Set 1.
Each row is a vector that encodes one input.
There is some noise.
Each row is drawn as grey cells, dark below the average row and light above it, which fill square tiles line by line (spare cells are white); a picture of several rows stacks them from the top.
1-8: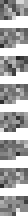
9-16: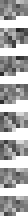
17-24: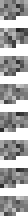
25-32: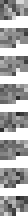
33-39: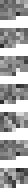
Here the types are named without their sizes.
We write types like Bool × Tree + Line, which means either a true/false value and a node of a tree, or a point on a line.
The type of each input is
Bool × Bool × Bool.
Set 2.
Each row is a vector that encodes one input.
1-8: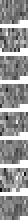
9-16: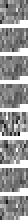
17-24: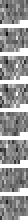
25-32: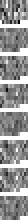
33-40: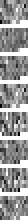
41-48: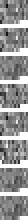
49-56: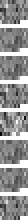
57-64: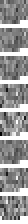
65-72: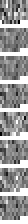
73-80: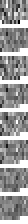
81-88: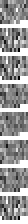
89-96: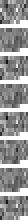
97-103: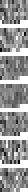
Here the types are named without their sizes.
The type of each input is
Line.
